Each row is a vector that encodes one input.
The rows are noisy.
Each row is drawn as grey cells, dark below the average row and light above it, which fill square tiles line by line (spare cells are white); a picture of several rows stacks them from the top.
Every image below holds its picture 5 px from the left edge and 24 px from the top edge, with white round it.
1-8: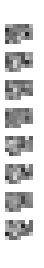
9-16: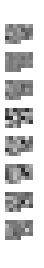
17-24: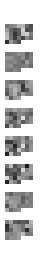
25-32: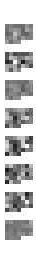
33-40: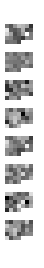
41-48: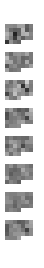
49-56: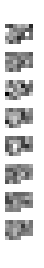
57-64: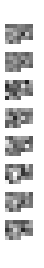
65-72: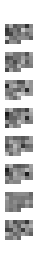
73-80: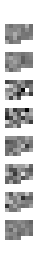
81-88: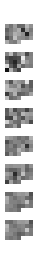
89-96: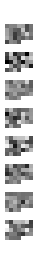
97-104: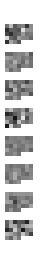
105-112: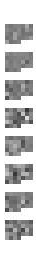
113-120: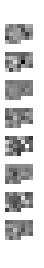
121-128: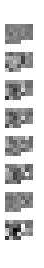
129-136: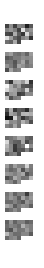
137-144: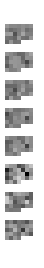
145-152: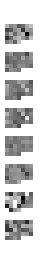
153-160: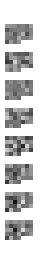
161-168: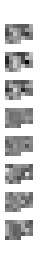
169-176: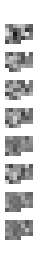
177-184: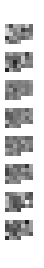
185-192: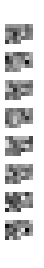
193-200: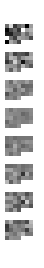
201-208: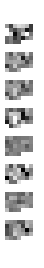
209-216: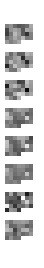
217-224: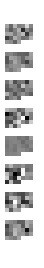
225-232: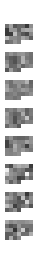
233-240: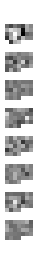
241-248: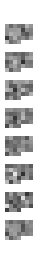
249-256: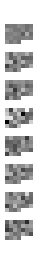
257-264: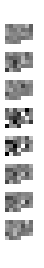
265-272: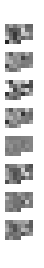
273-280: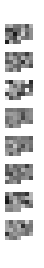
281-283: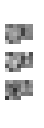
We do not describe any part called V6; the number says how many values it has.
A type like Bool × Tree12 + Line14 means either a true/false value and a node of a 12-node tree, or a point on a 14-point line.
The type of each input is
List2(Bool × V6).
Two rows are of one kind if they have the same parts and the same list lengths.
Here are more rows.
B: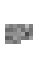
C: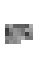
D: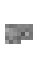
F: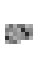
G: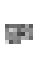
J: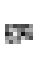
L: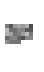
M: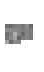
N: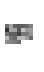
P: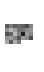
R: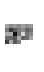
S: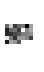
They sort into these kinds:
B, L, M
C, D, F, J, P, R, S
G, N

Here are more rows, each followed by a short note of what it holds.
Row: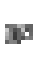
a list of two items
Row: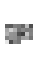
the empty list
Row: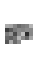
a list of two items
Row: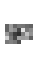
the empty list
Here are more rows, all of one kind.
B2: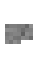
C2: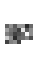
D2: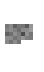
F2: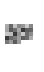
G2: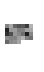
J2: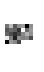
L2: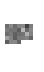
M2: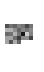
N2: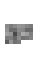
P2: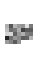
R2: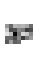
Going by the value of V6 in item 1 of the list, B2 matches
F2, M2 and R2.
